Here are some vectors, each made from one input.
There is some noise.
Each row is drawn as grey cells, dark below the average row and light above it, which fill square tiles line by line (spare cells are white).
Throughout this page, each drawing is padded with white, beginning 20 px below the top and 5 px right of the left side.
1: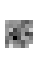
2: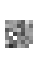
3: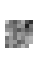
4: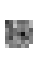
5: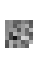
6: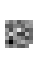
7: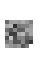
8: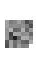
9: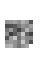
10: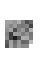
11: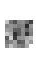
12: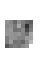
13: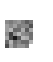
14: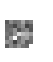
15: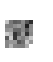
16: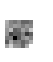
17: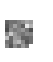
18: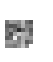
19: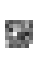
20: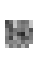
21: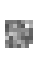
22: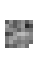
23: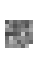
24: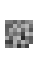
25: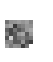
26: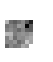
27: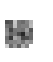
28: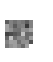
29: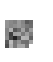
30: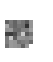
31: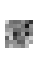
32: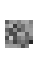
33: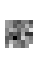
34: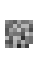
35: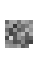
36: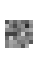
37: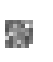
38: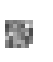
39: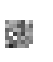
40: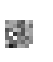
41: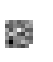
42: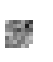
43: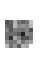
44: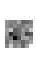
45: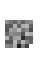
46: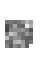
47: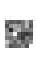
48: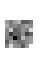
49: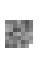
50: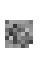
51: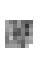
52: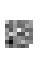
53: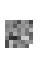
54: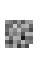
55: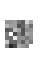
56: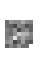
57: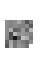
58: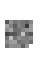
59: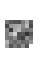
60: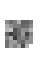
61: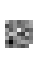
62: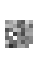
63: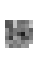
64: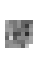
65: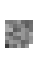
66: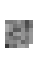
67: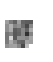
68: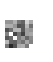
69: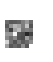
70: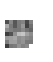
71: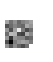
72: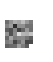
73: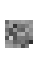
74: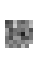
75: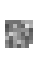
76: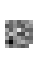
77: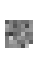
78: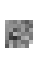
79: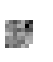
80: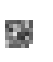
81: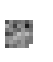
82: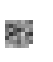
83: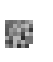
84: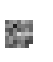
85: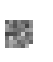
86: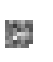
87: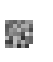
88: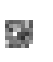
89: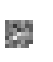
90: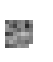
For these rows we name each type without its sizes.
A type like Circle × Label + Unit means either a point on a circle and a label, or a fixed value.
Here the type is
Bool × Tree + Label.
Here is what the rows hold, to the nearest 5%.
About 40% of them hold a label. The rest hold a node of a tree and a true/false value.
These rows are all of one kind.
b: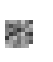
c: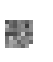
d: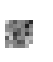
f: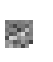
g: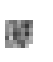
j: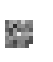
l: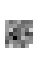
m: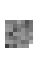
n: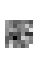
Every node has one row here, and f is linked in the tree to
b, c and j.
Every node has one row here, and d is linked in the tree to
g.
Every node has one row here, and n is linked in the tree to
l.
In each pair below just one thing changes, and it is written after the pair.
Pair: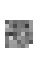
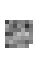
the true/false value
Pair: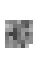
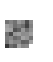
the true/false value
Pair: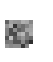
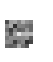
the true/false value
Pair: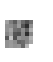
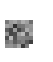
the node of the tree
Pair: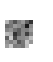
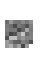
the node of the tree
